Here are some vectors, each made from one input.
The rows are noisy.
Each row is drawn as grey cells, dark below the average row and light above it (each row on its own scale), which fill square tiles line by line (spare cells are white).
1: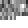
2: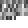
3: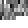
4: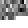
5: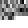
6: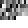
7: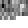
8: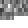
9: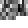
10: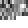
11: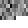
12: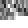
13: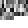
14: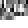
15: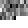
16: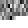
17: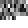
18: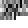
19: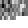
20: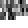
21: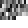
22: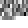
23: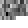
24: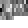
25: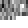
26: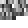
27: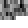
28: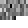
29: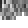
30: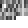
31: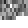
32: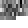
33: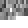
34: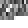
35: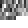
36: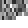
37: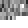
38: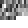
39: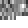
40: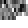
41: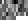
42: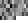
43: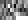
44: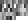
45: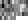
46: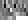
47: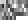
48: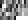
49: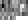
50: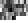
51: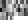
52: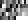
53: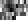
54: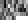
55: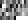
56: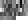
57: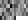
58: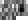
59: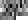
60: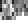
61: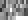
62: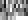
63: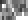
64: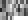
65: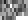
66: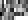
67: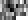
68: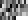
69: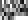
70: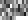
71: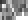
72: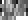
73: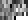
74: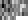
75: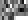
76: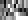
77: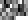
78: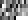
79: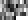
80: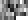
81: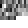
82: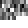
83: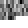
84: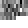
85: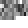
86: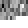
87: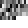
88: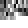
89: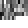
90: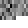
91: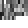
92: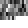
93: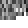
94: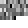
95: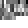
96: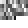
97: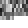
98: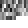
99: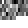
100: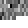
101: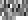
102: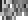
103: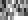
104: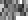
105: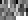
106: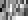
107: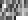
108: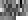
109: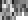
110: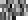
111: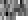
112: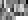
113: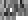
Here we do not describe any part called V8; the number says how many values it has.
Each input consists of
a value of V8, together with either a point on a 6-point line, or a point on a 7-point line.
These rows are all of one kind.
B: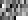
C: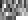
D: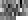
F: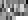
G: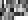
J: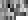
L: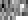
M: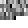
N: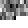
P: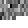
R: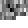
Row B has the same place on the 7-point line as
F, J and P.
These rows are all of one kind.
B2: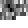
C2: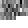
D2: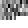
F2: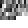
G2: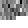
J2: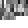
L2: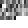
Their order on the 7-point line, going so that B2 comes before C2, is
G2, B2, F2, C2, J2, L2, D2.
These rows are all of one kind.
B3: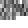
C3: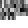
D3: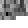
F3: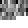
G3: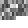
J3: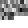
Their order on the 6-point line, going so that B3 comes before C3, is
D3, G3, F3, J3, B3, C3.
